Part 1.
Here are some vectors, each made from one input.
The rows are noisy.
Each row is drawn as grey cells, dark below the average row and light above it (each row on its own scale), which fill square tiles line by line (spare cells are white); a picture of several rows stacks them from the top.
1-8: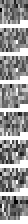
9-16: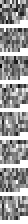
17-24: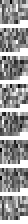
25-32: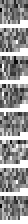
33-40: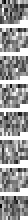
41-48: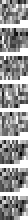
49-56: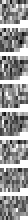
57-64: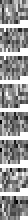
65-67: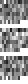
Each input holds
a point on a 10-point line.
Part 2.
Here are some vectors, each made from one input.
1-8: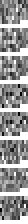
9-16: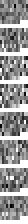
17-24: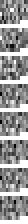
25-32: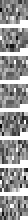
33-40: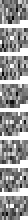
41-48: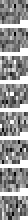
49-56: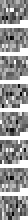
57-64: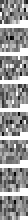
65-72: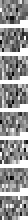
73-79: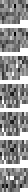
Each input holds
four true/false values.
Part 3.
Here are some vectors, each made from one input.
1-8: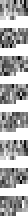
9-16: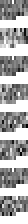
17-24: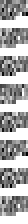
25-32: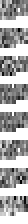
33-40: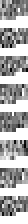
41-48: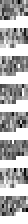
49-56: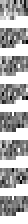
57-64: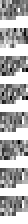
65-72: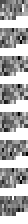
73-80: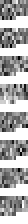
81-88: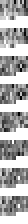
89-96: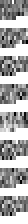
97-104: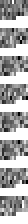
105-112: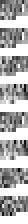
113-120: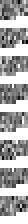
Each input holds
one of 8 labels.
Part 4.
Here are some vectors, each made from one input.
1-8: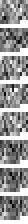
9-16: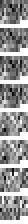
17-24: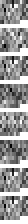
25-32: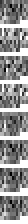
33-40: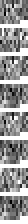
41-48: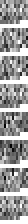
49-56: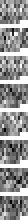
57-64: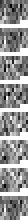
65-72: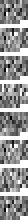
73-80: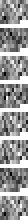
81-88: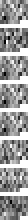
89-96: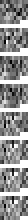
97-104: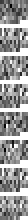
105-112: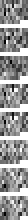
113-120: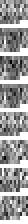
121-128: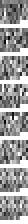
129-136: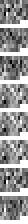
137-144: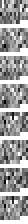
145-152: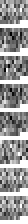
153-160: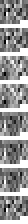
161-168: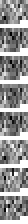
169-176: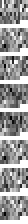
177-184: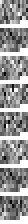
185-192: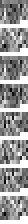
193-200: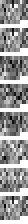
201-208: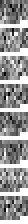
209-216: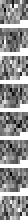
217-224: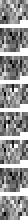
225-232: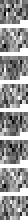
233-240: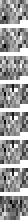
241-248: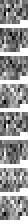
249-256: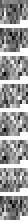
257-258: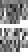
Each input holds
a point on an 11-point line.
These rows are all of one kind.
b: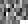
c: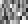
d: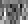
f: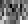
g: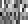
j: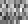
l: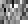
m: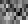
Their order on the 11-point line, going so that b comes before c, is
d, f, m, b, l, c, j, g.
